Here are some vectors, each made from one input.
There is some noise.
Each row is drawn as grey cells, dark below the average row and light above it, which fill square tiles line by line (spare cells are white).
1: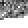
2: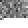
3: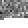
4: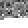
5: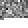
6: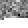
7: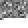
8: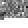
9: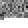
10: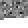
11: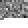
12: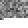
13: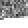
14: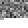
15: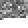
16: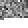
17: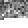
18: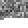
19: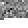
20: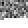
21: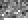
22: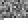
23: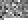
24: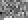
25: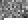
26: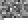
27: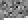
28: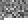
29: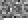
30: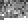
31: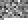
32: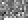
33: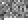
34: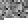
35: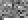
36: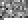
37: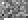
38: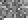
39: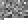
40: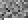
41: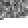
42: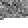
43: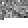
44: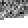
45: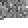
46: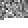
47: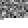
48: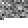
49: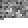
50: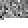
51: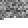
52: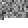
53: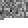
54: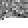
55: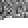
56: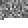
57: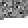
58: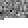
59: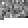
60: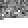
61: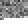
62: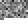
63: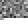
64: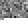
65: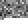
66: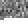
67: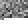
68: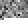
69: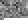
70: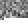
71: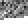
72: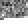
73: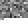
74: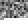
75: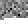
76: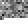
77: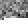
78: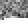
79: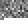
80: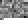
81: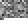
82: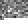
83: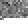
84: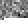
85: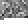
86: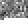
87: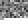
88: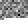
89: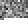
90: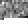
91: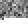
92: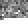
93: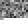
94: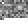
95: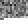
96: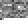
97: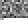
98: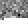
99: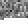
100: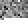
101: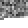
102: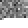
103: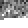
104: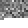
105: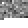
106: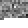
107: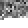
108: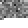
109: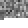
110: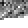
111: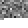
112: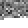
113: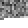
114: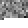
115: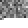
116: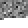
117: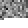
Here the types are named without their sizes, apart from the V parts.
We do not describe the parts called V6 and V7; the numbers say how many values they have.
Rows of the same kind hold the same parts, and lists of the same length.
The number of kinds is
2.
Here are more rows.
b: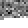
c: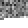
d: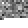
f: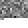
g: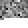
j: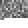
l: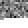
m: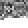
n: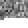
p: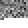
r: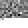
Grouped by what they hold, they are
b, c, l, n
d, f, g, j, m, p, r

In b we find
a point on each of two lines, a value of V6 and a value of V7.
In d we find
a point on each of two lines, three true/false values and a value of V6.
